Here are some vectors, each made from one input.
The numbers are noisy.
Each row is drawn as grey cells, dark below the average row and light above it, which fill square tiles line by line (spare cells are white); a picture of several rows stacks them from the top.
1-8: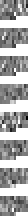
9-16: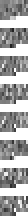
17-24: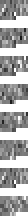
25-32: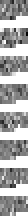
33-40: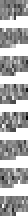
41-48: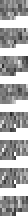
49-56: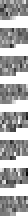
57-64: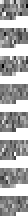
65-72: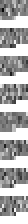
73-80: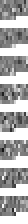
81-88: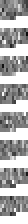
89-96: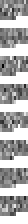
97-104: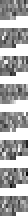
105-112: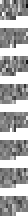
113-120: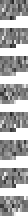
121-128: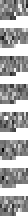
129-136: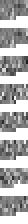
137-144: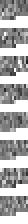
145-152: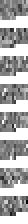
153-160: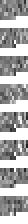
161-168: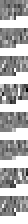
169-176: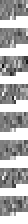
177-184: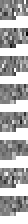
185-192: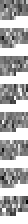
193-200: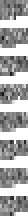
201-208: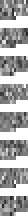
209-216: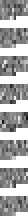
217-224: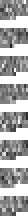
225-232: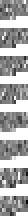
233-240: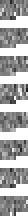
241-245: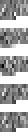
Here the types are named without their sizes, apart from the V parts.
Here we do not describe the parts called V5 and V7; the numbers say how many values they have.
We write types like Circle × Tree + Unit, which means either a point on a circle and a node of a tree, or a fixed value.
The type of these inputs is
Line × (Line × V7 + V5).
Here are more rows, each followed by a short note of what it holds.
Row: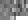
a point on each of two lines and a value of V7
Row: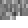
a point on each of two lines and a value of V7
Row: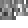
a point on a line and a value of V5
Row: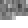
a point on each of two lines and a value of V7
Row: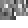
a point on a line and a value of V5
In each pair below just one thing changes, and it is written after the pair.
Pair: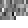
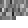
the value of V5
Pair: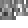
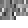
the place on the line
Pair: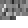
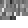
the value of V5
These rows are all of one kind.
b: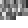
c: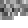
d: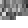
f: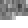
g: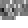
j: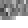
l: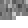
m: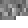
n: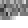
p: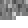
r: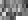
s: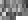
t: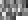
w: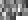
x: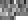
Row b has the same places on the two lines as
d, r, s and t.
